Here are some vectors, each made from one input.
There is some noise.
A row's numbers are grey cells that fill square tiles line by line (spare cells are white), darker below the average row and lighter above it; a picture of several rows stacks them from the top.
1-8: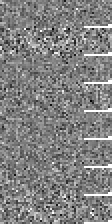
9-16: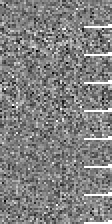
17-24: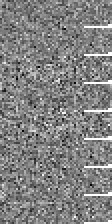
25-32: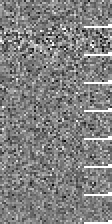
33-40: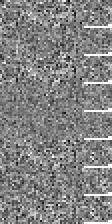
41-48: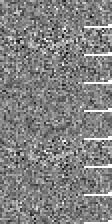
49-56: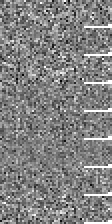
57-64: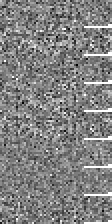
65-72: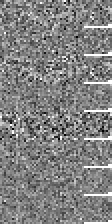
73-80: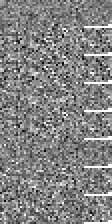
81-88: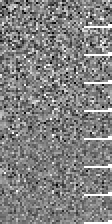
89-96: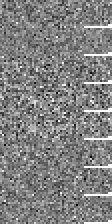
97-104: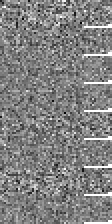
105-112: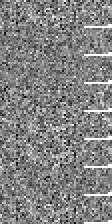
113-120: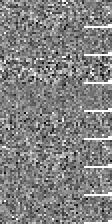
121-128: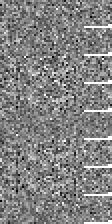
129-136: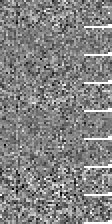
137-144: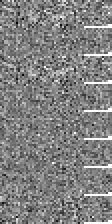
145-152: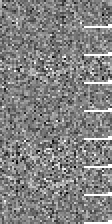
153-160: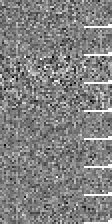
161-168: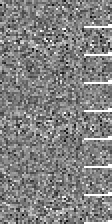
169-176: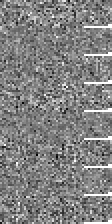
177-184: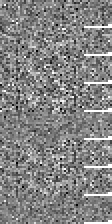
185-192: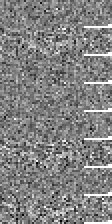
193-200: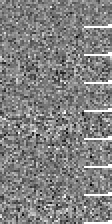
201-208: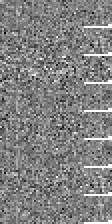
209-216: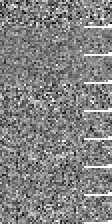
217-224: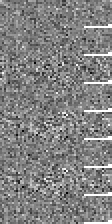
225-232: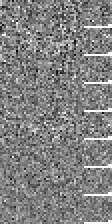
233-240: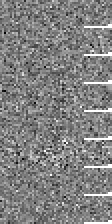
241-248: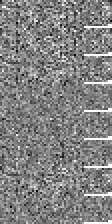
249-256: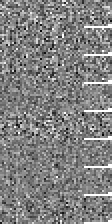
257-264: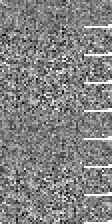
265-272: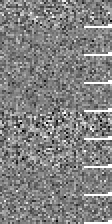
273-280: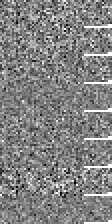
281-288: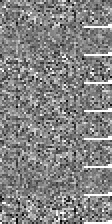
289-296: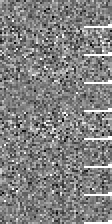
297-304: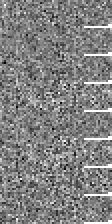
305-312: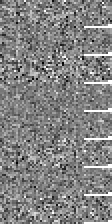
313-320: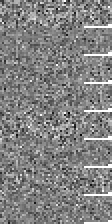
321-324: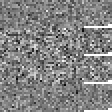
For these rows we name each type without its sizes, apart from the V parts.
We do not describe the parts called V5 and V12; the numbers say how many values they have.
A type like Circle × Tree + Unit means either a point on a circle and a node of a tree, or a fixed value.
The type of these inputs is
Bool × Bool × Bool × V5 + Label × (Line + V12).
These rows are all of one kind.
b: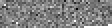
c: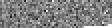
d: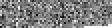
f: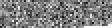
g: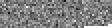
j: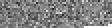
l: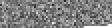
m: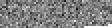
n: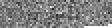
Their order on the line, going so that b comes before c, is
b, n, l, f, d, m, j, g, c.
